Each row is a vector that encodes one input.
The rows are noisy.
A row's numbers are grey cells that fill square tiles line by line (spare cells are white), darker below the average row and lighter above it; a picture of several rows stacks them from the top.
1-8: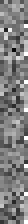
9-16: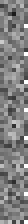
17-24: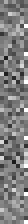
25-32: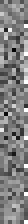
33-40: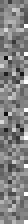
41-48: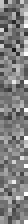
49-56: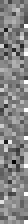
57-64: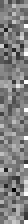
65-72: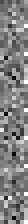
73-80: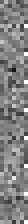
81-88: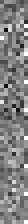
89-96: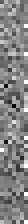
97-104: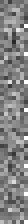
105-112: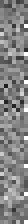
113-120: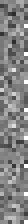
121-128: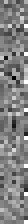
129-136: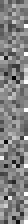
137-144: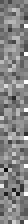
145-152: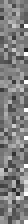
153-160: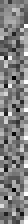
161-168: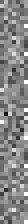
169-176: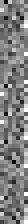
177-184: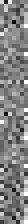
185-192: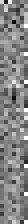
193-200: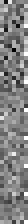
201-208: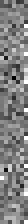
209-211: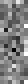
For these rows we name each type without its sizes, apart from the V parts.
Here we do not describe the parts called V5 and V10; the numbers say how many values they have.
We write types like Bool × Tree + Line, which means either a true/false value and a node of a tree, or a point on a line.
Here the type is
(Line + V10) × V5 + Tree.
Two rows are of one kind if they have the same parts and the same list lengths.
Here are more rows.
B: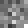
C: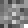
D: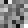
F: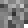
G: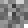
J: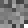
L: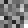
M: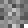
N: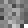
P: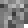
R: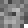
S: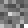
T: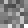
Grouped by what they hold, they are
B, C, F, J, P, R
D, L
G, M, N, S, T

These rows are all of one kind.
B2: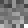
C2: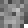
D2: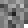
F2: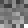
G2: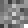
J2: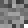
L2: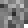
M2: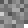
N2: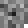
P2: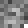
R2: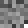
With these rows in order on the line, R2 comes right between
J2 and L2.
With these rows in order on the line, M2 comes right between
N2 and P2.
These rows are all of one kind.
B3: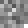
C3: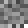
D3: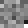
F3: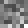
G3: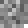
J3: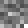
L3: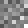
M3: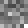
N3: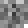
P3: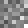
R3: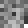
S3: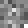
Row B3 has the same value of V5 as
D3 and G3.
